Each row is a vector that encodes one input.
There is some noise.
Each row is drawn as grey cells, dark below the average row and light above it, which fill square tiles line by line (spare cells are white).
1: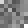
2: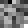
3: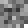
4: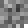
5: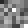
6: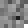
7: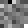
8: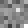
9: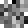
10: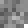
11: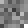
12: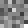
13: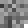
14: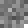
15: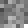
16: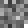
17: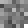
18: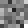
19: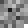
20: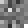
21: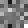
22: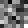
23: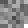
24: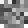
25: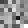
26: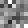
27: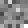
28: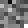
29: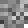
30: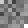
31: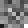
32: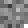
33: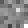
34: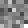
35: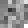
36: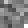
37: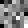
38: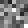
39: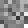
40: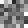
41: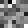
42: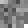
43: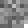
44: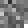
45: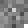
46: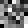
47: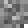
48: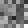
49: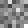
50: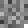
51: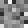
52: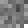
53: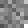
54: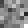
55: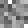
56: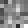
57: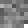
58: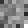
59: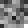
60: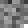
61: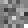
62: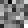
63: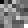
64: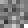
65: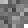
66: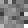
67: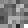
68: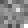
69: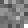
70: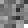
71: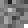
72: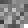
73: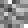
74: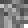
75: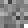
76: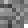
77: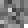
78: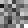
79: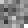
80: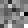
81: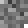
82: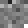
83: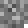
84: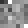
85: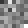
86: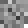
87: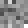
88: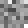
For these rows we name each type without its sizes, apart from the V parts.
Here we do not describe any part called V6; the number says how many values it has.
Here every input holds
a true/false value, together with either a point on a circle, or a value of V6.
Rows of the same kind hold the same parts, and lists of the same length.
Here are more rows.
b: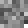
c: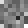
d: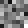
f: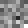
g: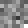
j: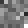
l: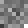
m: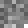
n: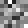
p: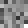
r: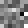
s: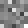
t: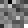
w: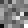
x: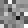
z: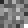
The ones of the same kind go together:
b, c, f, g, p, r, s, t, x
d, j, l, m, n, w, z

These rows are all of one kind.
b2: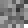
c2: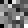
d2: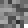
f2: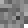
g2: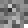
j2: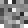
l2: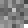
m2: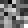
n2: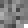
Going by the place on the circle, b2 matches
c2 and d2.
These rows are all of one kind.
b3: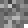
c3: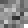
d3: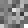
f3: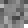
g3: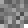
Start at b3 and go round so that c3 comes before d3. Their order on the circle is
b3, f3, c3, g3, d3.
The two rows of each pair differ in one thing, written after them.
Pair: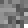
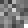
the place on the circle
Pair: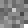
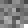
the place on the circle
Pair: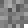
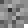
the place on the circle
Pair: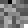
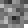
the place on the circle
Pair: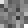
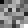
the true/false value
